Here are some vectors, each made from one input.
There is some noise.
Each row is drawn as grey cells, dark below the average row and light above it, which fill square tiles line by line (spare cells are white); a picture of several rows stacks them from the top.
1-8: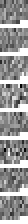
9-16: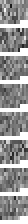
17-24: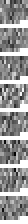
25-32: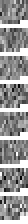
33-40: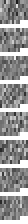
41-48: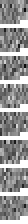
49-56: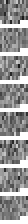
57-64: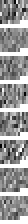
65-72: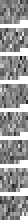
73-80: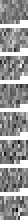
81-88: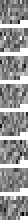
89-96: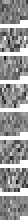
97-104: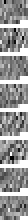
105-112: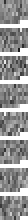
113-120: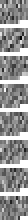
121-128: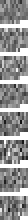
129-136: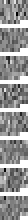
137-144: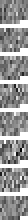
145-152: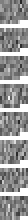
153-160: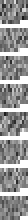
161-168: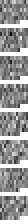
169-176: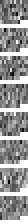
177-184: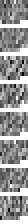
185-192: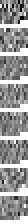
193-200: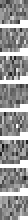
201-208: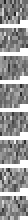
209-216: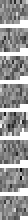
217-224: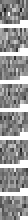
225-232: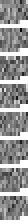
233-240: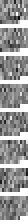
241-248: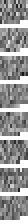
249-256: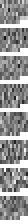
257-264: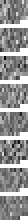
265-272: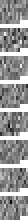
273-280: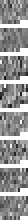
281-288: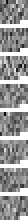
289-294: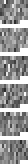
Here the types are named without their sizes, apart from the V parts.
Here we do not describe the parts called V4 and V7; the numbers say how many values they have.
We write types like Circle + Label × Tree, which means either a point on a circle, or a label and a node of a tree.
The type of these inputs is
Line × (Line × V4 + V7).
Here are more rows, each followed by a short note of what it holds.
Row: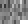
a point on each of two lines and a value of V4
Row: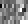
a point on each of two lines and a value of V4
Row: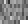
a point on each of two lines and a value of V4
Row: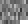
a point on a line and a value of V7
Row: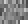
a point on each of two lines and a value of V4
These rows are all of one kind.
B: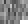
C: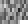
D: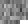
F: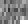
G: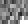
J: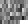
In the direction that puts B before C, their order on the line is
G, F, B, D, C, J.
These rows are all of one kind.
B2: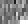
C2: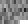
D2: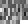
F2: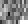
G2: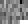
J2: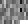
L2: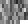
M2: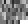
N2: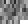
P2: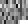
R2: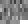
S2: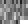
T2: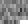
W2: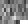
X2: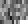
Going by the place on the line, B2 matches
C2, J2, R2 and T2.
